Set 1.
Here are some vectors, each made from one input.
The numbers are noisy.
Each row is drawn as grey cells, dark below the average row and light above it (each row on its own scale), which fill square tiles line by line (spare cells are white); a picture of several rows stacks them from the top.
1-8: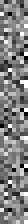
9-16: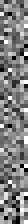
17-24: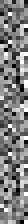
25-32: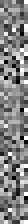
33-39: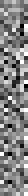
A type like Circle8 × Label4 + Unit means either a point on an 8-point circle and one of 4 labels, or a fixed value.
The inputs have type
Line7.
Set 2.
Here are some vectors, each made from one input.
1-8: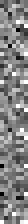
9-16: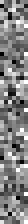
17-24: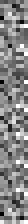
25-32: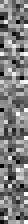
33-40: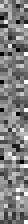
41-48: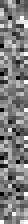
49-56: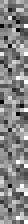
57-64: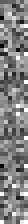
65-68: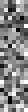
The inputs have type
Line11.
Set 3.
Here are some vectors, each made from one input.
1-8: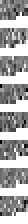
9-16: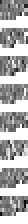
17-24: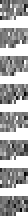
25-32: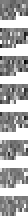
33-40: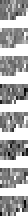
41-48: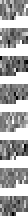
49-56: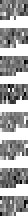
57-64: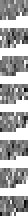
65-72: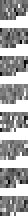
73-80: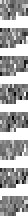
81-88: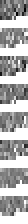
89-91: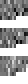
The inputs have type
Line9.
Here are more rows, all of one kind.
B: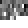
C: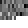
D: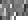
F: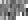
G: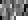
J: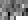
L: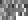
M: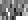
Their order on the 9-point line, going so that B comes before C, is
F, B, J, G, L, D, M, C.
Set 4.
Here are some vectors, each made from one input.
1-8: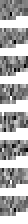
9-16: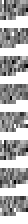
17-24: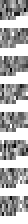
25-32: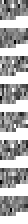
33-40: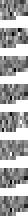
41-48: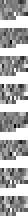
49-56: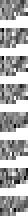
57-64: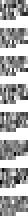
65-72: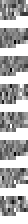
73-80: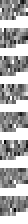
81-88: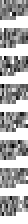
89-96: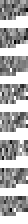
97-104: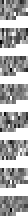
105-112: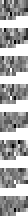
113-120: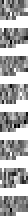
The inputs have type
Bool × Bool × Bool + Unit.
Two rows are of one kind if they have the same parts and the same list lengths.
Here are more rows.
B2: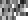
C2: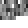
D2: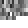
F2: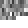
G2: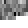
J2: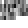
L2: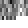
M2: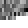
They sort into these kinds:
B2, C2, D2, F2, G2, J2, M2
L2

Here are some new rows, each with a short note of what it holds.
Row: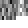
a fixed value
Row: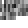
three true/false values
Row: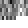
a fixed value
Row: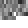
three true/false values
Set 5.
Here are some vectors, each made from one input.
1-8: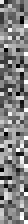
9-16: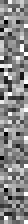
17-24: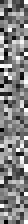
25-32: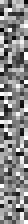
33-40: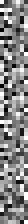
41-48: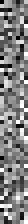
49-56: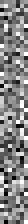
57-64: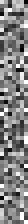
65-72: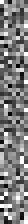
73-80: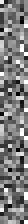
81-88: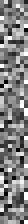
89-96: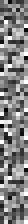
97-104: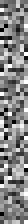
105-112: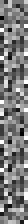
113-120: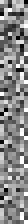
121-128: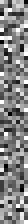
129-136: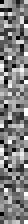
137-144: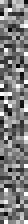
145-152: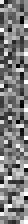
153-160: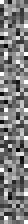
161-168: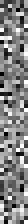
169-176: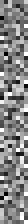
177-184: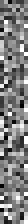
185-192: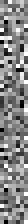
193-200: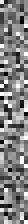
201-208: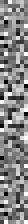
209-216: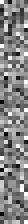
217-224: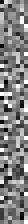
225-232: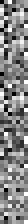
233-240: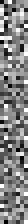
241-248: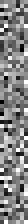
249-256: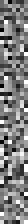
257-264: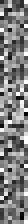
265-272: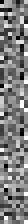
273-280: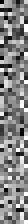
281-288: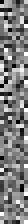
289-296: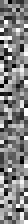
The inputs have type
Bool × Bool × Bool × Bool.
